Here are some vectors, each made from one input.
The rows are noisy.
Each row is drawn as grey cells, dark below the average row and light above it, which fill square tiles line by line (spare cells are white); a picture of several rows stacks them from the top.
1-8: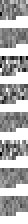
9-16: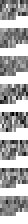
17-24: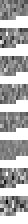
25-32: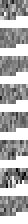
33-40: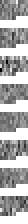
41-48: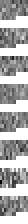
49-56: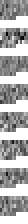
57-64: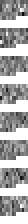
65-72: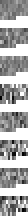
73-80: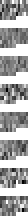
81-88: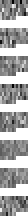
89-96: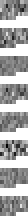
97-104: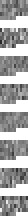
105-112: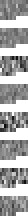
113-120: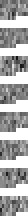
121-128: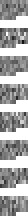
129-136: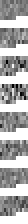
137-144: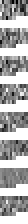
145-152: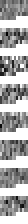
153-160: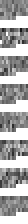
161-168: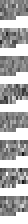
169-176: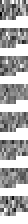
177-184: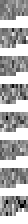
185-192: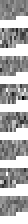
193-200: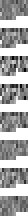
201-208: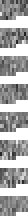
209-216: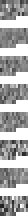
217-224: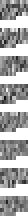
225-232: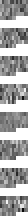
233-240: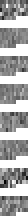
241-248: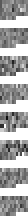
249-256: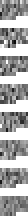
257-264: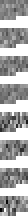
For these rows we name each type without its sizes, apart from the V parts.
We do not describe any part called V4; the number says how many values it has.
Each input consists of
a node of a tree, together with a list of items, each either a point on a circle, or a value of V4.
